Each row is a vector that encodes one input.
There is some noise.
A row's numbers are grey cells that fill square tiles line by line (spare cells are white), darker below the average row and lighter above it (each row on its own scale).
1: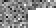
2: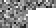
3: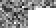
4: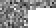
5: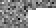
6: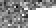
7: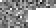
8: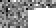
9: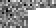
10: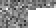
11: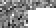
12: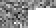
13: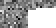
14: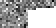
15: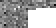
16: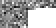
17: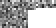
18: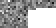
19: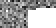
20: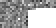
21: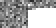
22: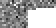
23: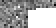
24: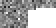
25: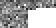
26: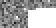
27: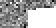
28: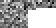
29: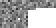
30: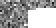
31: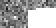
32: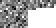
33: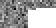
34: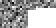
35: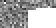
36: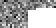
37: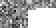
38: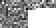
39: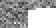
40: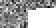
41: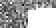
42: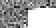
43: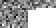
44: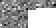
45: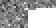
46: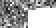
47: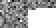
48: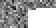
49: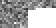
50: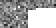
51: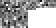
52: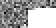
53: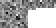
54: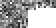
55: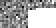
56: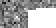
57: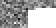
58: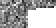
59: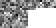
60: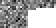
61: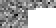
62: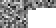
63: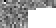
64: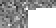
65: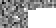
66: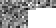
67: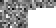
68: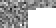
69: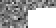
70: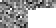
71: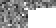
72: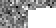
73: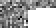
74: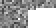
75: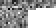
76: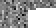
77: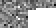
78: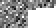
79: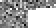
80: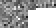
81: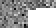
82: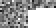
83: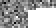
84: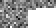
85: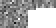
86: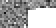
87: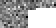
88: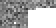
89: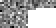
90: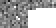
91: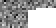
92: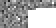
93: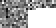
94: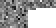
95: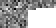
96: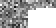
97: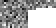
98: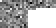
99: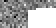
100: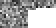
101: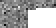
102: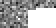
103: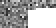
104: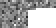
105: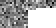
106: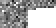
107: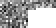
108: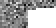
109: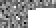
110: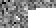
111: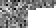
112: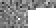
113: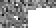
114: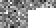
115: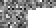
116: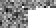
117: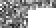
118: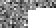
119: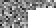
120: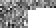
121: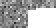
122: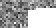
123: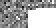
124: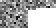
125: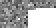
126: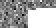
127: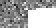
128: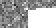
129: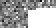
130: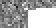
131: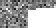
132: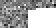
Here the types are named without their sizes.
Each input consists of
a true/false value, together with either a label, or a node of a tree.
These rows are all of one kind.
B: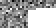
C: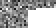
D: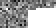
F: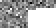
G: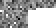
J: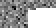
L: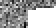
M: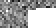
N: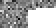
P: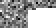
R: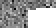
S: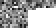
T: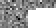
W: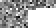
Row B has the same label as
F, T and W.
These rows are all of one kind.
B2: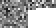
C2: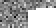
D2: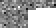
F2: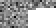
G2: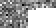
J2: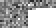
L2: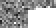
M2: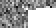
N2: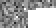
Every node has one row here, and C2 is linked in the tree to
L2.
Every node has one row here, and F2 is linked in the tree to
G2 and J2.
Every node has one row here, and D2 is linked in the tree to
B2.
